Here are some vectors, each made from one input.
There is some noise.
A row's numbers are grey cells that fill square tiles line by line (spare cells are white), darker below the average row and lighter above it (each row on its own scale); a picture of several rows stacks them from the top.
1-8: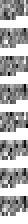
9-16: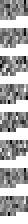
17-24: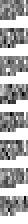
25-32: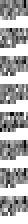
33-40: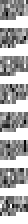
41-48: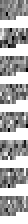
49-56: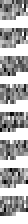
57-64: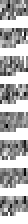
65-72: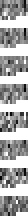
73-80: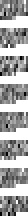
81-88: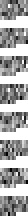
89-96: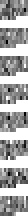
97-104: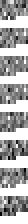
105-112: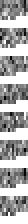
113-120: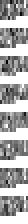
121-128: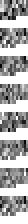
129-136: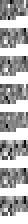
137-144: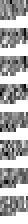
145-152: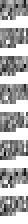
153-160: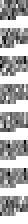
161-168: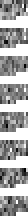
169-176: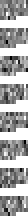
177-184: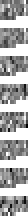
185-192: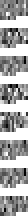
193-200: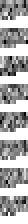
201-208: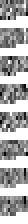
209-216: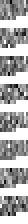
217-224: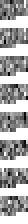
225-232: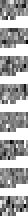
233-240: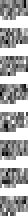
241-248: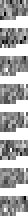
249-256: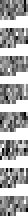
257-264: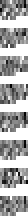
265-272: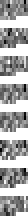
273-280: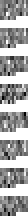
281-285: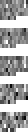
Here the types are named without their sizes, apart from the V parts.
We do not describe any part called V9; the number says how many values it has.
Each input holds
a list of items, each a true/false value and a value of V9.
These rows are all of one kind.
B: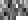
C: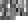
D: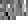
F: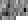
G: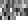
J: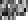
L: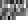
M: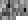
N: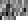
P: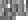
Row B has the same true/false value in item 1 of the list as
C, D, L and P.
